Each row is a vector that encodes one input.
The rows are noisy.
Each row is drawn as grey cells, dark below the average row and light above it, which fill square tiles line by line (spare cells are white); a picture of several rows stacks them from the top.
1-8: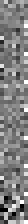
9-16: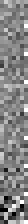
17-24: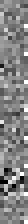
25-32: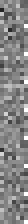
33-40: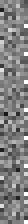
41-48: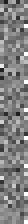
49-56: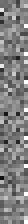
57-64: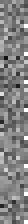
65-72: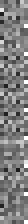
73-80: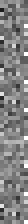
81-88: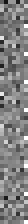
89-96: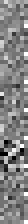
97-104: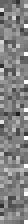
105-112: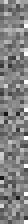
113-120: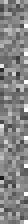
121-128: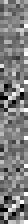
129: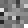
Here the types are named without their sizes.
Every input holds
a list of points on a line.
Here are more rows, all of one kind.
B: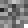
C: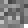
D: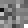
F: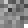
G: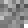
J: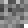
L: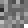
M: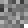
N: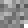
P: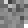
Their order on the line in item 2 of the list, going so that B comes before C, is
B, J, D, L, M, N, G, F, C, P.
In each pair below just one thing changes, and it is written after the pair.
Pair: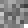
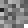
the place on the line in item 2 of the list
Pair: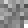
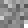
the place on the line in item 2 of the list
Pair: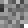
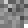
the place on the line in item 2 of the list
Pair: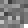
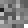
the place on the line in item 2 of the list
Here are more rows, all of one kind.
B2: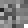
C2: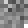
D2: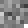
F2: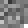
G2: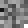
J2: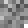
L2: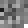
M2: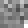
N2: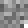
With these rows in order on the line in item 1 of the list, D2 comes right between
B2 and G2.
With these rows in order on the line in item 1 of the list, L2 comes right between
B2 and F2.
